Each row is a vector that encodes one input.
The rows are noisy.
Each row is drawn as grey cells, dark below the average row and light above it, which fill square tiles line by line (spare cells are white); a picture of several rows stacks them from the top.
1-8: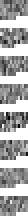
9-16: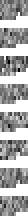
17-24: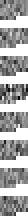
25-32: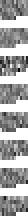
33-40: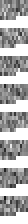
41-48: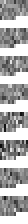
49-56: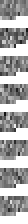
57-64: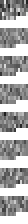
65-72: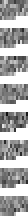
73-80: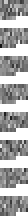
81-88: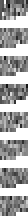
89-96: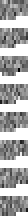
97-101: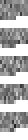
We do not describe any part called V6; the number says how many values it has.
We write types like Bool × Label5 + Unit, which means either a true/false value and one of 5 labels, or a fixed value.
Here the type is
Bool × List2(Line4 × V6).
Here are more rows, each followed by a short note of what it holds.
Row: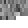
a true/false value, together with a list of two items
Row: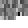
a true/false value, together with a list of one item
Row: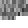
a true/false value, together with a list of two items
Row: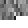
a true/false value, together with a list of one item
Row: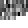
a true/false value, together with the empty list
